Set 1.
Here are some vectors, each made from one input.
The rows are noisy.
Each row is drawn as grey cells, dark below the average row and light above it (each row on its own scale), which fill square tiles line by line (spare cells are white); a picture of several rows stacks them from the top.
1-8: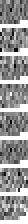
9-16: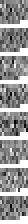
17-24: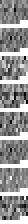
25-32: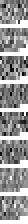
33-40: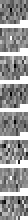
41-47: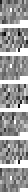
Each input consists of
either a fixed value, or three true/false values.
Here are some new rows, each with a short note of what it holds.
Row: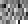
a fixed value
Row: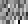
a fixed value
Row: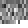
a fixed value
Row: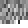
a fixed value
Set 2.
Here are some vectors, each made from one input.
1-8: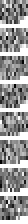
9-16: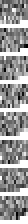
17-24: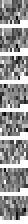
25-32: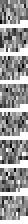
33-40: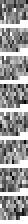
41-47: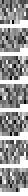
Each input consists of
one of 8 labels.
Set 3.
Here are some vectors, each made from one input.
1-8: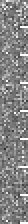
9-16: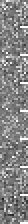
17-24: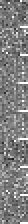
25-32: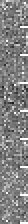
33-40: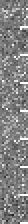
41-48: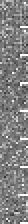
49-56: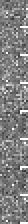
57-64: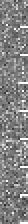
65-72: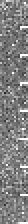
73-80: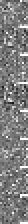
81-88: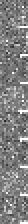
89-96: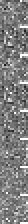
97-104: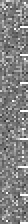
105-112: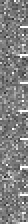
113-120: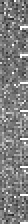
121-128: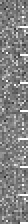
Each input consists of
one of 5 labels.
